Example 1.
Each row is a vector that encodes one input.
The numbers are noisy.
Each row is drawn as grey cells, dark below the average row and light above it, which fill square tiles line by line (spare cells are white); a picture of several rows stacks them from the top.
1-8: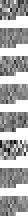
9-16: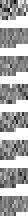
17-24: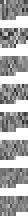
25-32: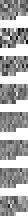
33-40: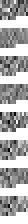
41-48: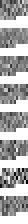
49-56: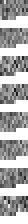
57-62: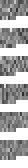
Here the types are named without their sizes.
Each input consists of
a label.
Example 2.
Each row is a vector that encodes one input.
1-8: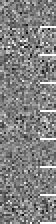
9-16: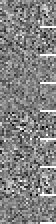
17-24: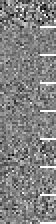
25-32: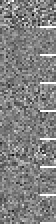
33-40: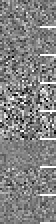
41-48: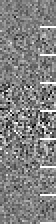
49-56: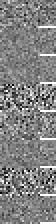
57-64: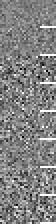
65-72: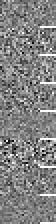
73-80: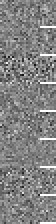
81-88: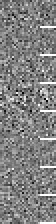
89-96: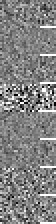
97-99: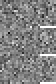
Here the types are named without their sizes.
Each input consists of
a point on a line.
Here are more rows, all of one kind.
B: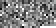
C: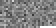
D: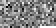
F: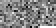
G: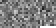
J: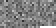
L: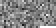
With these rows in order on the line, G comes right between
C and L.
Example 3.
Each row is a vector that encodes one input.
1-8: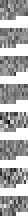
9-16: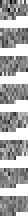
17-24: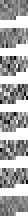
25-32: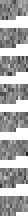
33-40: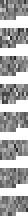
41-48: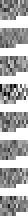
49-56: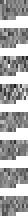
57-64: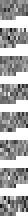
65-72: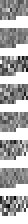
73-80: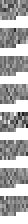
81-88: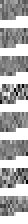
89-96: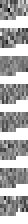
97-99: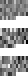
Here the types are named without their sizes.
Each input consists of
a label.
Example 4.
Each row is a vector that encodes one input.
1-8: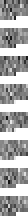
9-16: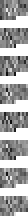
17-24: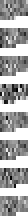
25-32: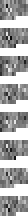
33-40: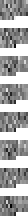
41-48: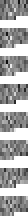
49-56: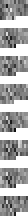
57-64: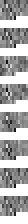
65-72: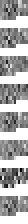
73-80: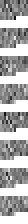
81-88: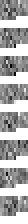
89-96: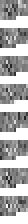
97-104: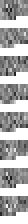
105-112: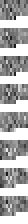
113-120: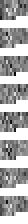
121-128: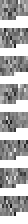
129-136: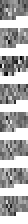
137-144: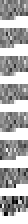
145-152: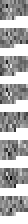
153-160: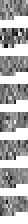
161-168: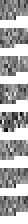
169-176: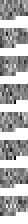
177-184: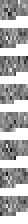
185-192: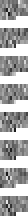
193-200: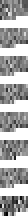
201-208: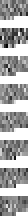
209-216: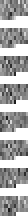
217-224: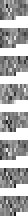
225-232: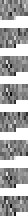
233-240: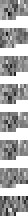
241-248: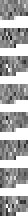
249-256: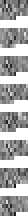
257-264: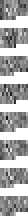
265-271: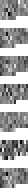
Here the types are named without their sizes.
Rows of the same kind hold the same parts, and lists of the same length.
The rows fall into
2 kinds.
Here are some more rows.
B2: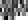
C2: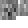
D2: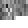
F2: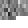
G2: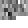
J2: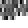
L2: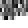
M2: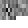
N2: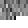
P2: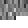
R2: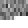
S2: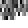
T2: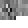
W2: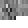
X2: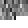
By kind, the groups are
B2, J2, L2, S2
C2, D2, F2, G2, M2, N2, P2, R2, T2, W2, X2

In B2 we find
a fixed value.
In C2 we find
a point on a circle.
